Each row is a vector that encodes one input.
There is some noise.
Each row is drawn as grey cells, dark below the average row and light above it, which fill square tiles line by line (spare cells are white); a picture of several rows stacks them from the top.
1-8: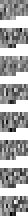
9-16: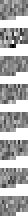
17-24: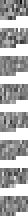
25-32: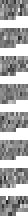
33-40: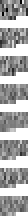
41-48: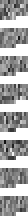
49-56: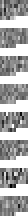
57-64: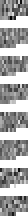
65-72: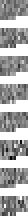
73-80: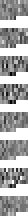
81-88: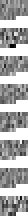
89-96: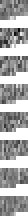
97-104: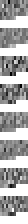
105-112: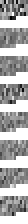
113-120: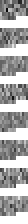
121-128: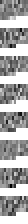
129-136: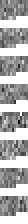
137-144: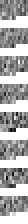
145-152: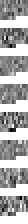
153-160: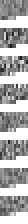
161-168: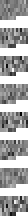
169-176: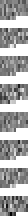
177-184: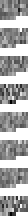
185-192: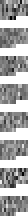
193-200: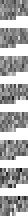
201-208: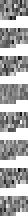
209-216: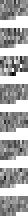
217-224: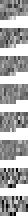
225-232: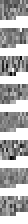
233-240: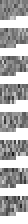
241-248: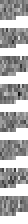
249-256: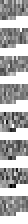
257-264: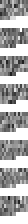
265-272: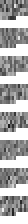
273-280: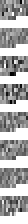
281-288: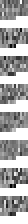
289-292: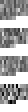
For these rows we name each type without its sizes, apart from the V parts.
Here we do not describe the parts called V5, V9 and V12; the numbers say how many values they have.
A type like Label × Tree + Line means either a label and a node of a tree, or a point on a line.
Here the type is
Bool × V9 + Line × (Line × V12 + V5).
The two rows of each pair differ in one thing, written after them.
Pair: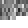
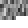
the value of V5
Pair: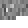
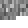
the place on the line
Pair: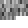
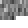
the place on the line
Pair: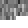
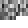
the value of V5
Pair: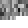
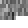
the place on the line
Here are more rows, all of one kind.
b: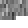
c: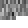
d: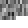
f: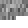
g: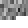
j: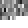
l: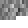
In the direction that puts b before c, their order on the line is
g, l, d, f, j, b, c.
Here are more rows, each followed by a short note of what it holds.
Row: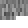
a point on a line and a value of V5
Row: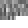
a point on a line and a value of V5
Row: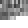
a point on each of two lines and a value of V12
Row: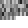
a point on a line and a value of V5
